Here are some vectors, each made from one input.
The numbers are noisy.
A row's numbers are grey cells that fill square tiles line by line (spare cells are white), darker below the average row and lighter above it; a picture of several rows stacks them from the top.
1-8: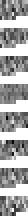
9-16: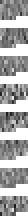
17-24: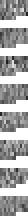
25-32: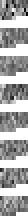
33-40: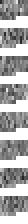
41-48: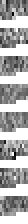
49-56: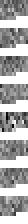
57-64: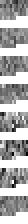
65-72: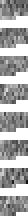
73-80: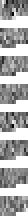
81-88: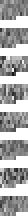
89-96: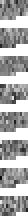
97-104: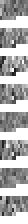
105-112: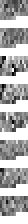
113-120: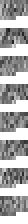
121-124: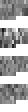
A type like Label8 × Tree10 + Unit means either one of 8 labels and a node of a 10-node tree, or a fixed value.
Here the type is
(Bool × Bool × Bool + Unit) × Label5 × Label5 × Label5 × Line4.
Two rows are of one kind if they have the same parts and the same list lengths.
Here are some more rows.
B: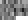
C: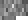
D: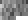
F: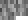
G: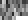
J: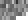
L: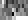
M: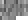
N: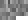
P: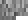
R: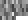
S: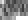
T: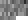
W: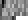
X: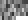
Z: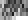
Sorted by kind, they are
B, C, D, G, N, P, R, S, T, X, Z
F, J, L, M, W

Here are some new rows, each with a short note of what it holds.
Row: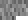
three labels (each one of 5) and a point on a 4-point line
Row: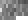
three labels (each one of 5), a point on a 4-point line and three true/false values
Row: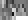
three labels (each one of 5) and a point on a 4-point line
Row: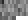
three labels (each one of 5) and a point on a 4-point line
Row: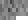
three labels (each one of 5) and a point on a 4-point line
